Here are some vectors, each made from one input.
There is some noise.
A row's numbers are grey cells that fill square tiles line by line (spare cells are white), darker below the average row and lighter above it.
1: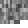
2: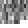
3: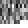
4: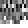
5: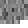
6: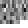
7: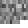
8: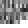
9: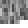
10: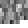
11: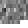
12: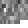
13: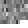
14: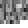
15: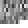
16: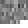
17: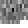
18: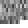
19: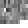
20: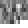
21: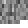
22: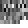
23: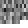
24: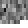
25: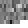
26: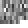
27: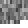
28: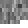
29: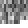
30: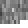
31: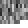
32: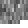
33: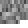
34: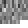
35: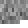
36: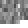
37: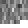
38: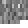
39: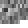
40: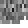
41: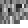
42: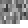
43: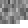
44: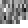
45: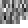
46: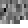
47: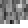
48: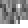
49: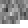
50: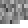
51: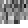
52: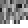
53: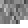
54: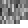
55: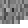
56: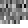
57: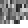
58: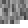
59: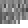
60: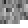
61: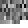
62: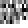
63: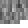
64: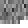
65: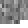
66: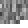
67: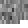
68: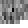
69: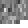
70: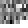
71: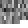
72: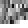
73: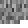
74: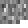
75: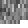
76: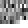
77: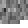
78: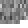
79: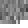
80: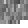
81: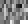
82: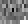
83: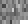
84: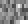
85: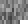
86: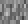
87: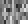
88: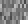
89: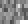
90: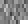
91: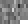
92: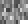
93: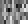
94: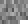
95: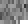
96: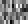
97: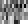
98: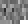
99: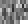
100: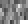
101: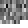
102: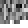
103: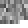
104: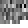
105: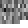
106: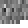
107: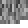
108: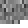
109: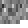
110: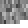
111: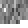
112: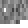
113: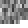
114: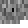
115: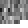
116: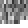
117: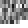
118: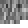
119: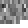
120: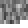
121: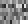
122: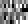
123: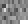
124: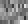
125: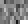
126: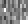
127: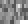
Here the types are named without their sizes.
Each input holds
a list of items, each a point on each of two lines.
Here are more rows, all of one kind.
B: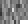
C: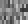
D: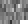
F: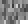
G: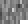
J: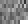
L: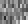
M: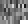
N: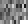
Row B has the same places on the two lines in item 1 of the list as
G and L.
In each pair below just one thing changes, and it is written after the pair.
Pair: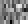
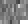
the place on one of the two lines in item 2 of the list
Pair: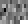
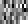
the place on one of the two lines in item 1 of the list
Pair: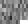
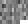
the place on one of the two lines in item 1 of the list
